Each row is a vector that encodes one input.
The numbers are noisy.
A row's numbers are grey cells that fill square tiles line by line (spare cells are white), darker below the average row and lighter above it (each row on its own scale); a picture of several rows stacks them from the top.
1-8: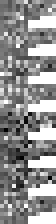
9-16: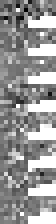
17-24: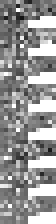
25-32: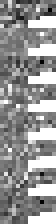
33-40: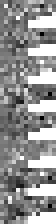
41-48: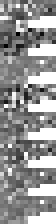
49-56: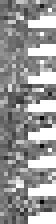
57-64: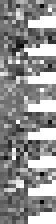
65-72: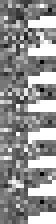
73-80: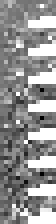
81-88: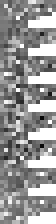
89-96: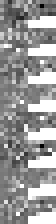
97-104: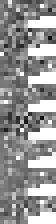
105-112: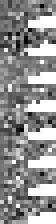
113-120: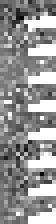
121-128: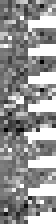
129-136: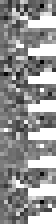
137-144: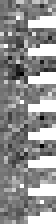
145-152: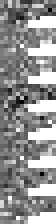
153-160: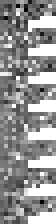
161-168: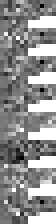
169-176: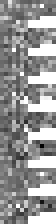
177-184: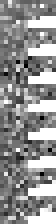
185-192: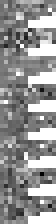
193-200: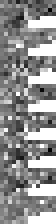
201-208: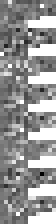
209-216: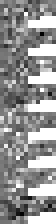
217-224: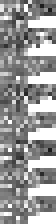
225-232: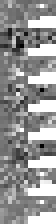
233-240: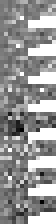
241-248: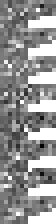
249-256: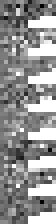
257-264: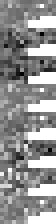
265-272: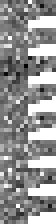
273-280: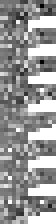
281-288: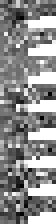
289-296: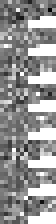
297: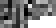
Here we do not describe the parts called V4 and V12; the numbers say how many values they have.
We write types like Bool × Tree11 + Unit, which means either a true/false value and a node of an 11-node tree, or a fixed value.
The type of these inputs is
Bool × V4 + Label6 × V12.
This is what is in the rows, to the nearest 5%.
About 80% of them hold one of 6 labels and a value of V12. The rest hold a true/false value and a value of V4.
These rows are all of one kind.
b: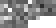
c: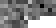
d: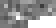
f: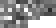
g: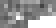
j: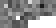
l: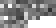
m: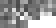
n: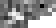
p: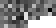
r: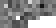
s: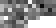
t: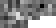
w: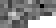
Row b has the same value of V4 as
c, d, n and w.
